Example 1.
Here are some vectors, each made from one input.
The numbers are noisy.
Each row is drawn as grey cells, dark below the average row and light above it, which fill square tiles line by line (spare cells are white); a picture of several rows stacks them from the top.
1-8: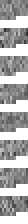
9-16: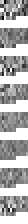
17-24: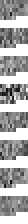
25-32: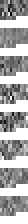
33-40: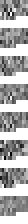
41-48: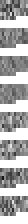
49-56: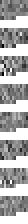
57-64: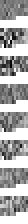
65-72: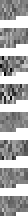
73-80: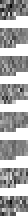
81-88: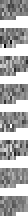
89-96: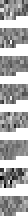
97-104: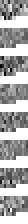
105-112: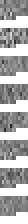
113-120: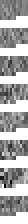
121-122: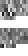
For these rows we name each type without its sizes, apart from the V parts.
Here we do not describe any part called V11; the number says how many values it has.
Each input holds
either a label, or a true/false value and a value of V11.
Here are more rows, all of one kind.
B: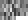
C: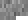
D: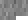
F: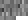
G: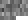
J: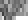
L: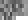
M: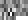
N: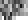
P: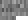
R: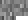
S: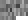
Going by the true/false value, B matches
C, J, P and R.
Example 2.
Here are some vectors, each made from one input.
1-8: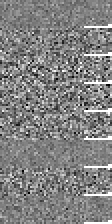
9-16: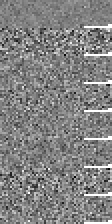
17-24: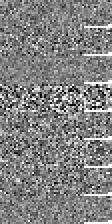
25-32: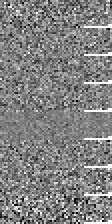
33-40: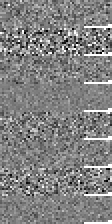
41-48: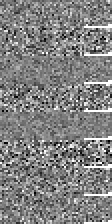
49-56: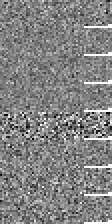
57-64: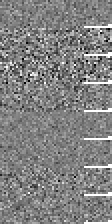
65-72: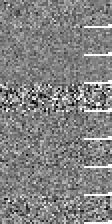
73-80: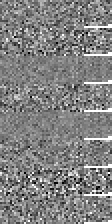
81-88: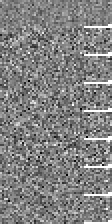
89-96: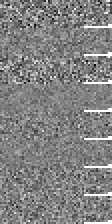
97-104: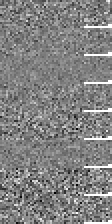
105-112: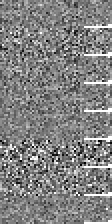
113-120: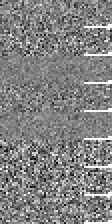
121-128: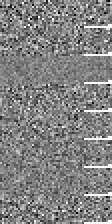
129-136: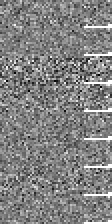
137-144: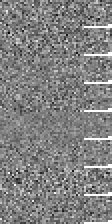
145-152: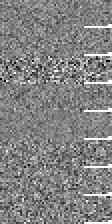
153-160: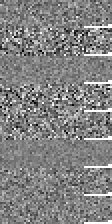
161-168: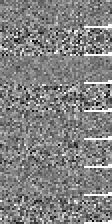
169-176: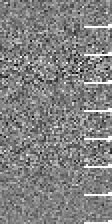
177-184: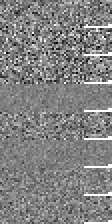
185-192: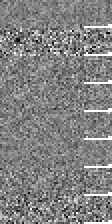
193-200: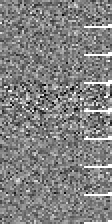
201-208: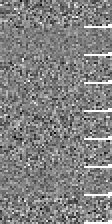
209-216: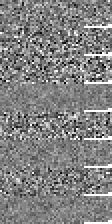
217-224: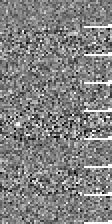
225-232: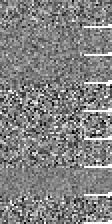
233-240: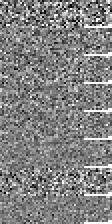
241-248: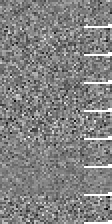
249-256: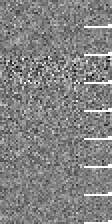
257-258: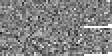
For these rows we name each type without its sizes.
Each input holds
a point on a line, together with either a point on a circle, or a point on a line.
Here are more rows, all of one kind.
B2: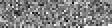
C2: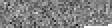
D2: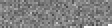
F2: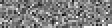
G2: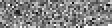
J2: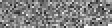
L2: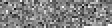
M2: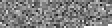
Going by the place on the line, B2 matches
C2 and L2.
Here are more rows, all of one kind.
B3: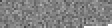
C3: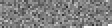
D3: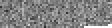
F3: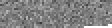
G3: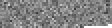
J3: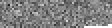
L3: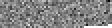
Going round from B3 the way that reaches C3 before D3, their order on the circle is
B3, C3, F3, L3, J3, D3, G3.
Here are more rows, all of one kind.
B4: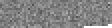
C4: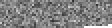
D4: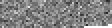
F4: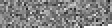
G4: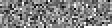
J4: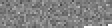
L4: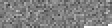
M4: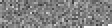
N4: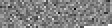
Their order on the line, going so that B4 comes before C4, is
G4, B4, M4, C4, J4, F4, D4, N4, L4.
